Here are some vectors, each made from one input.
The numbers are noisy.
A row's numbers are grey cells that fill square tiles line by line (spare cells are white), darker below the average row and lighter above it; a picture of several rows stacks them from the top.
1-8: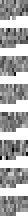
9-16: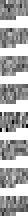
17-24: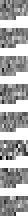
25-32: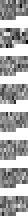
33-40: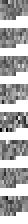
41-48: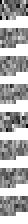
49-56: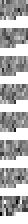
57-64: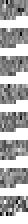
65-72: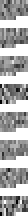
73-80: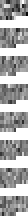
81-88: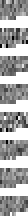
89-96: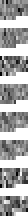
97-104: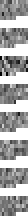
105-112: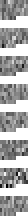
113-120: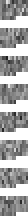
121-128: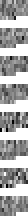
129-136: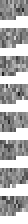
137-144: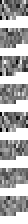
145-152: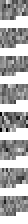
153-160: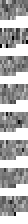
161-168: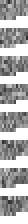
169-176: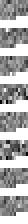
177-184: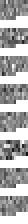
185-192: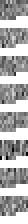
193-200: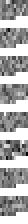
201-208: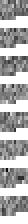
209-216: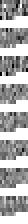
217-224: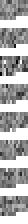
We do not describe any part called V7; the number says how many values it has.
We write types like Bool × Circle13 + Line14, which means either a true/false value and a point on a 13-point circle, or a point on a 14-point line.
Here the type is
Label5 + Label11 × (Line8 + V7).
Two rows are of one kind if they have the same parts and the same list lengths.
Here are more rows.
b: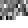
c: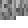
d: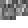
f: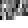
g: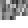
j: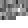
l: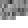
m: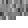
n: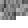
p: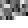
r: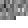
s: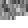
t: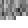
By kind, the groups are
b, f, p
c, l, m, t
d, g, j, n, r, s

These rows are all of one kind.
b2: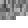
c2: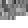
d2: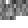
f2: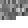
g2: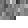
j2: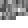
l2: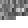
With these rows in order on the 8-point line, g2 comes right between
b2 and f2.
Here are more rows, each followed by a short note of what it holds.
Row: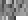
one of 11 labels and a point on an 8-point line
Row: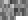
one of 11 labels and a value of V7
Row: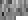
one of 11 labels and a value of V7
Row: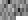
one of 11 labels and a value of V7
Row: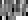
one of 5 labels
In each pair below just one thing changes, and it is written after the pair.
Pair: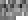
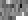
the label
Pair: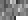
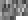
the label
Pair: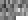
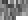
the label
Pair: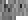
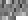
the label
